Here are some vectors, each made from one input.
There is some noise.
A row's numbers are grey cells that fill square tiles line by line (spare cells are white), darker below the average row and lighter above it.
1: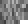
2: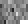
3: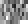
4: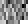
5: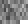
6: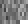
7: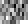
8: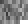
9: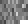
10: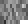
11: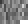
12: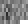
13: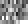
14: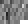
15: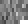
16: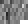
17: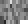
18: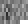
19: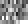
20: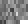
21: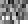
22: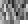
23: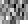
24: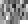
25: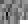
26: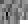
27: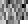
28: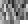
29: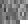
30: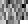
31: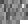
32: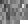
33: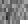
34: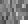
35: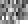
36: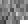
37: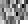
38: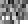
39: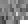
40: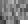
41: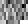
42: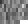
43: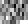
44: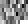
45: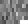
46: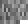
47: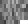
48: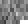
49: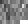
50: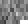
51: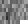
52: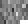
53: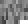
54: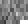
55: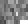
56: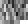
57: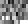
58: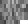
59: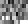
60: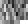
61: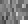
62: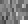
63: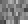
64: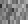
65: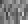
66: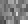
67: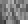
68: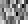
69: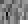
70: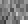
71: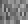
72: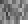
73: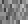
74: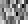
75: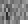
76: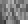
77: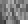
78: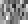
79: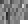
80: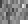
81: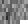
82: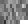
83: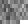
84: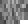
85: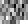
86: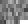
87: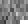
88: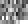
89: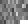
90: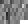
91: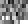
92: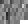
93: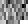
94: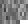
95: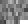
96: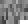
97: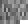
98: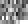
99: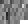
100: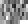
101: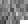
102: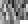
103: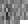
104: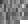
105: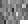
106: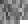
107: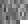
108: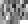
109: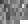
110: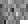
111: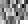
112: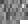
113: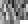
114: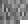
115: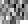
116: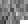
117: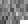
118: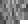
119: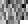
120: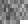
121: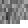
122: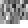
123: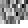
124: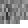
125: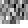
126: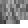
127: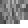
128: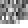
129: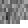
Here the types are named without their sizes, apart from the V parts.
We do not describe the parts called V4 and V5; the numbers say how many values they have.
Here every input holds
either a node of a tree, or a true/false value, a value of V4 and a value of V5.
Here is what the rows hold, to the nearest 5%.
About 30% of them hold a node of a tree. The rest hold a true/false value, a value of V4 and a value of V5.
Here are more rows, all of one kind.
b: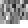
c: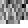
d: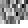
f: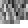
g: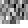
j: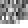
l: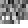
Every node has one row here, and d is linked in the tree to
c.
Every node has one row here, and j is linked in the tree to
l.
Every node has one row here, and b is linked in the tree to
f and g.
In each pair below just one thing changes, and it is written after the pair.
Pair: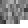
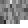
the value of V5
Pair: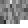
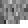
the value of V5
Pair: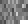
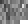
the true/false value
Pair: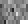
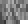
the value of V5
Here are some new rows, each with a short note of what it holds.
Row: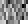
a node of a tree
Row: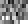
a node of a tree
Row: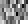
a node of a tree
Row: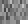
a true/false value, a value of V4 and a value of V5
